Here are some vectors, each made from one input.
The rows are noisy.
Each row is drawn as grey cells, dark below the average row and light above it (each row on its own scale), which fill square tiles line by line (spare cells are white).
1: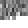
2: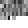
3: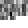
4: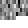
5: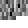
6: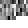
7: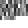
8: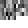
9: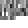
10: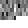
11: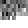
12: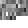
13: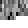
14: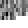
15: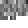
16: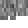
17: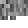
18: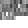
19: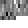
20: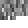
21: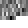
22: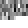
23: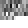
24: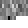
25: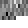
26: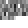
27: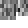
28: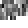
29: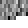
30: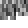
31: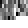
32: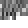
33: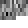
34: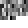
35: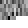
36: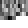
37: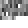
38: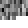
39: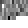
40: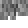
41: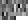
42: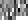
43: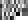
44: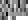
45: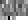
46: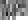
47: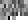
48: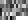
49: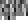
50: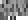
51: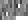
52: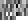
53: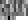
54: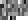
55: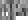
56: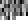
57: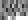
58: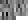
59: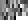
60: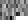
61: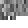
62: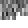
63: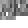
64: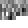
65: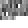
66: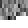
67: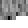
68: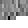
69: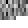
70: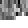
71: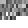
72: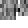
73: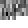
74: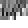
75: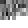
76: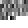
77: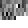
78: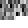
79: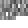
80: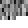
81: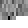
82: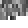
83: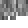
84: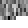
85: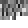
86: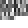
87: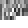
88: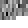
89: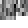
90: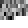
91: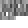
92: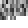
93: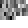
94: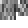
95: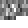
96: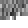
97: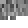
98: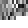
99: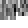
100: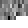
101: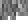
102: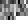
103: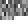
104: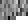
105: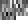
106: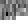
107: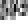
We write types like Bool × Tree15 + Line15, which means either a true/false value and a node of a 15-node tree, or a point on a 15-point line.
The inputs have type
Bool × Bool × Bool × (Label11 + Line6).
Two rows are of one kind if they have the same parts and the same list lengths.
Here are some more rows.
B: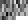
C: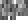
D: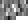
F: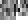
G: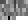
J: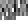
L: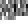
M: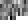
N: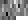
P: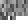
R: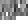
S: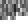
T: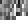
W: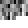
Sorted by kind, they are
B, C, D, M, N, P, T
F, G, J, L, R, S, W

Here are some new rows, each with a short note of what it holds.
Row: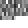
a point on a 6-point line and three true/false values
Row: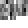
one of 11 labels and three true/false values
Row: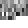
one of 11 labels and three true/false values
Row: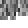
a point on a 6-point line and three true/false values
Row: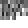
a point on a 6-point line and three true/false values
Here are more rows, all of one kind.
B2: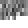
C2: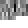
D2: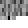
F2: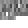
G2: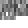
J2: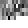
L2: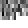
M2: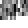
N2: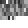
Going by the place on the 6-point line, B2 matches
G2 and N2.
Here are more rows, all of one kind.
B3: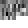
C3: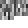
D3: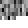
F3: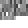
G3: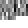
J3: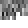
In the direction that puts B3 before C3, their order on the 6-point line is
D3, F3, G3, B3, C3, J3.
